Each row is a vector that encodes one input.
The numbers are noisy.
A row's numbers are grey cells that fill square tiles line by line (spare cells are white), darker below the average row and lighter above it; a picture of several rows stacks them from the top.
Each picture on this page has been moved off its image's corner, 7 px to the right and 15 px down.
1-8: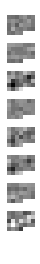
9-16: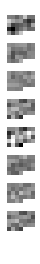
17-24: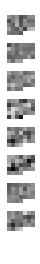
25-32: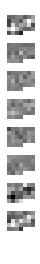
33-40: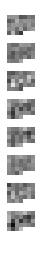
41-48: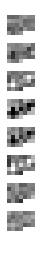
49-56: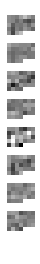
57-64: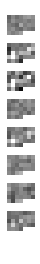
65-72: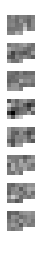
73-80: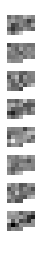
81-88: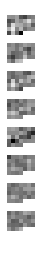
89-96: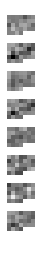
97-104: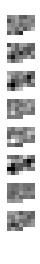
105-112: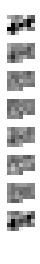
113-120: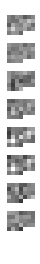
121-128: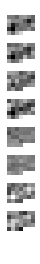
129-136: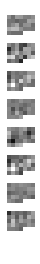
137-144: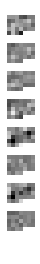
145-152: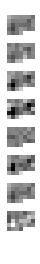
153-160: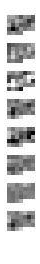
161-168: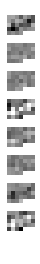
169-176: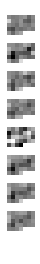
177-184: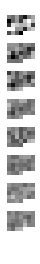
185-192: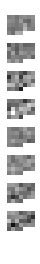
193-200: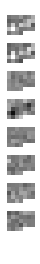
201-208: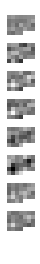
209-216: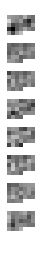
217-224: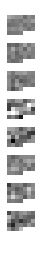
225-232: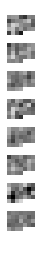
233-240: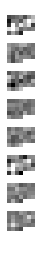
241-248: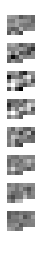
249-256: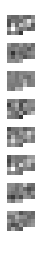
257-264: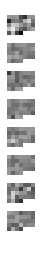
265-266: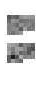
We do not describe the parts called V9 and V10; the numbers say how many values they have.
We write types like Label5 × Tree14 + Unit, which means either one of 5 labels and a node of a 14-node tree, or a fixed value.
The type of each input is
(Bool × Bool × Bool + V9) × V10 + Circle8 + Unit.
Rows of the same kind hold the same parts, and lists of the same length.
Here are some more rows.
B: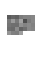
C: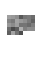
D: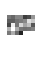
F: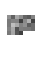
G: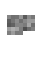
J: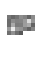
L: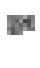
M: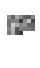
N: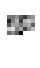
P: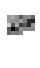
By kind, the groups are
B, D, L
C, N, P
F, M
G, J

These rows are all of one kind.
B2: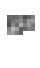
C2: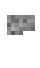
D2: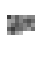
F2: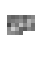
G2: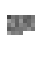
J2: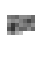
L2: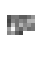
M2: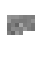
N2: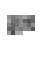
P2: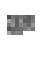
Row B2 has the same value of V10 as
F2 and J2.
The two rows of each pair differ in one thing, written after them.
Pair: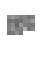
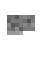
the value of V10
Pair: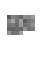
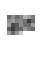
one of the three true/false values
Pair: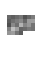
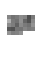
the value of V10
